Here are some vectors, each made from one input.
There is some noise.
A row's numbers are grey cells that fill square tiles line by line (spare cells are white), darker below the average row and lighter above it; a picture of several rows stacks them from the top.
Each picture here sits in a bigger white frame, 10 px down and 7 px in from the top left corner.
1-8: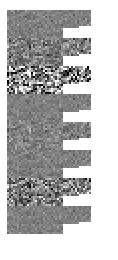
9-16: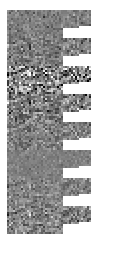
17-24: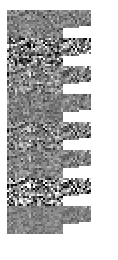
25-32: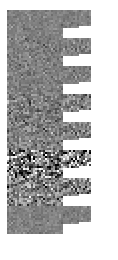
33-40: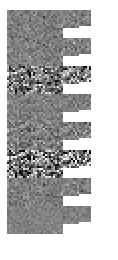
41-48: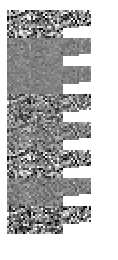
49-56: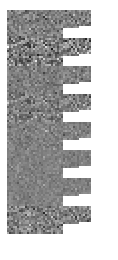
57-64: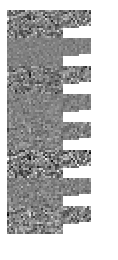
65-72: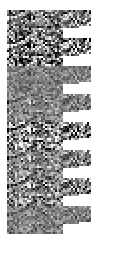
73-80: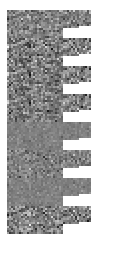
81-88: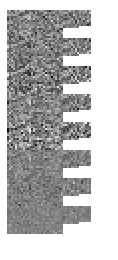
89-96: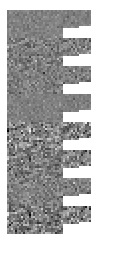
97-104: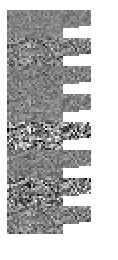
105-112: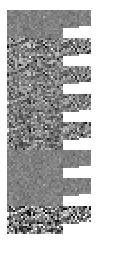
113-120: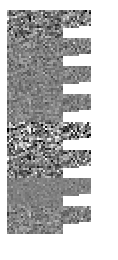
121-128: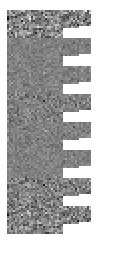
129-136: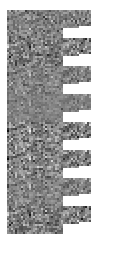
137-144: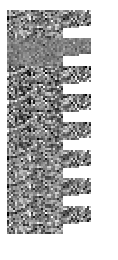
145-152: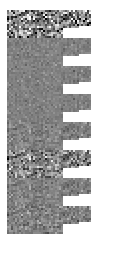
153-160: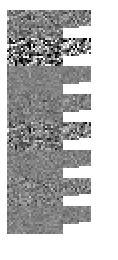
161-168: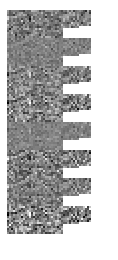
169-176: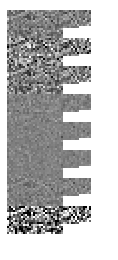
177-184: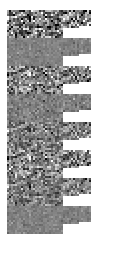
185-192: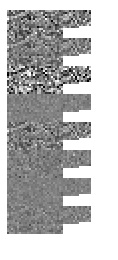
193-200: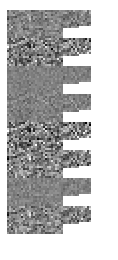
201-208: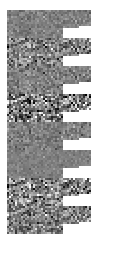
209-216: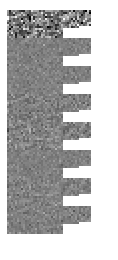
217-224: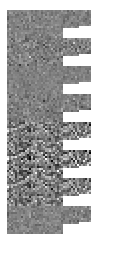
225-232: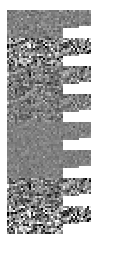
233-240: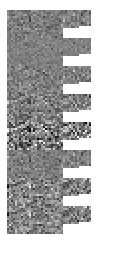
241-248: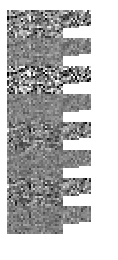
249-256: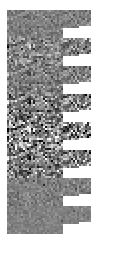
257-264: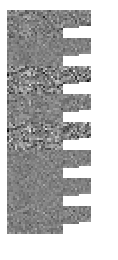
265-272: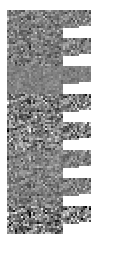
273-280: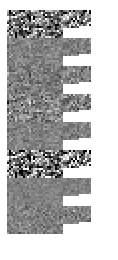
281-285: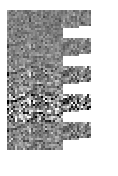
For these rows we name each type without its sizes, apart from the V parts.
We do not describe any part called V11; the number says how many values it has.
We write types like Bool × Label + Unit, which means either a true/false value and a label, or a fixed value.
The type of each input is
Bool × V11 + List(Line).
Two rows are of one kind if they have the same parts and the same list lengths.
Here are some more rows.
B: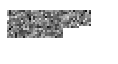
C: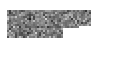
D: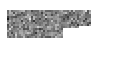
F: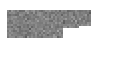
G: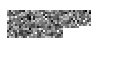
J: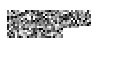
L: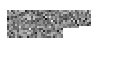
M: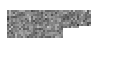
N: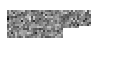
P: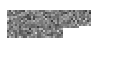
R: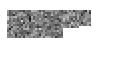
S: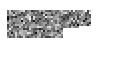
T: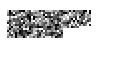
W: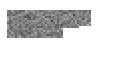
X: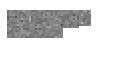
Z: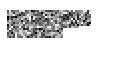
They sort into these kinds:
B, J, L, R, T
C
D, F, N, S
G, M, P, Z
W, X

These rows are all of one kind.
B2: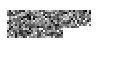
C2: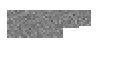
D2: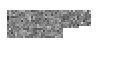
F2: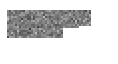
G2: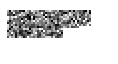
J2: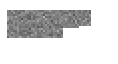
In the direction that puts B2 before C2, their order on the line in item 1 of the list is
B2, D2, C2, G2, J2, F2.
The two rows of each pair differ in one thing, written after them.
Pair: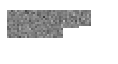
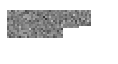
the value of V11
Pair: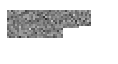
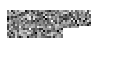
the value of V11
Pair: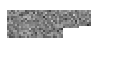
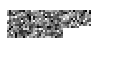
the value of V11
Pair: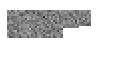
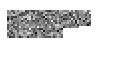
the value of V11
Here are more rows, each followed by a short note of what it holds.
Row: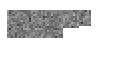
a true/false value and a value of V11
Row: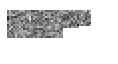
a list of two items
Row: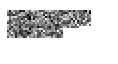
a list of one item
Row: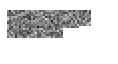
a list of three items
